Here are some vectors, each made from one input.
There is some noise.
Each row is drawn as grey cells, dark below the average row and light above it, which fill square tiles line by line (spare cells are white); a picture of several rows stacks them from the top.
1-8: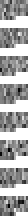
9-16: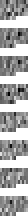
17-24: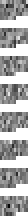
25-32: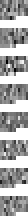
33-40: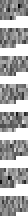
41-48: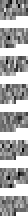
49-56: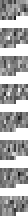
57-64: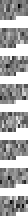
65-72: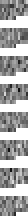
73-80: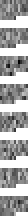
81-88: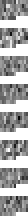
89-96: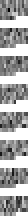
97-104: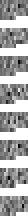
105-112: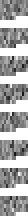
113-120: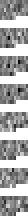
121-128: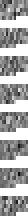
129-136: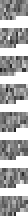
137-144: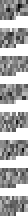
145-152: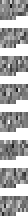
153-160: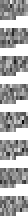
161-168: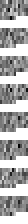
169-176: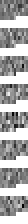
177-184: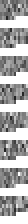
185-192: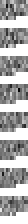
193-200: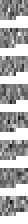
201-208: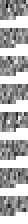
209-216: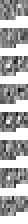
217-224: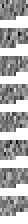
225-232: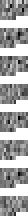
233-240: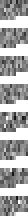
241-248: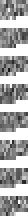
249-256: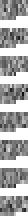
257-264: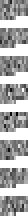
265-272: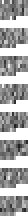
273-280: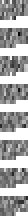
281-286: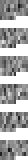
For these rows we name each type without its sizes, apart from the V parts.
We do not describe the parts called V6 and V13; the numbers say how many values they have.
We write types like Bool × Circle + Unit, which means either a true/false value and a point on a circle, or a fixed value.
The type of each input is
Label + Line + V6 × V13.
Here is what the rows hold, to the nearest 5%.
About 25% of them hold a label. About 40% of them hold a point on a line. The rest hold a value of V6 and a value of V13.
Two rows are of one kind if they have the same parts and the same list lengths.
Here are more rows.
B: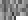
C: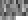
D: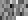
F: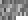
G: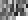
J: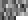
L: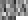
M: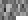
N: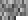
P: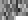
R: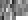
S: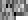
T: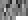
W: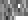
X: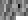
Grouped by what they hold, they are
B, F, J, L, M
C, P, T, W, X
D, G, N, R, S

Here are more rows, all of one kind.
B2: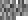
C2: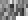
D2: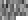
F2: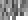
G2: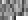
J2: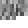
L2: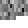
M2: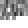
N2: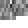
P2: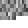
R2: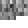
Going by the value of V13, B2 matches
F2, J2, M2 and P2.
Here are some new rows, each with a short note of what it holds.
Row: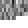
a value of V6 and a value of V13
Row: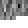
a point on a line
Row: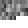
a label
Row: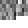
a value of V6 and a value of V13
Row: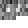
a label
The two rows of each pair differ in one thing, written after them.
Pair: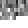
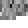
the value of V6
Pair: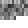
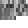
the value of V6
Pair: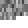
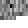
the value of V13
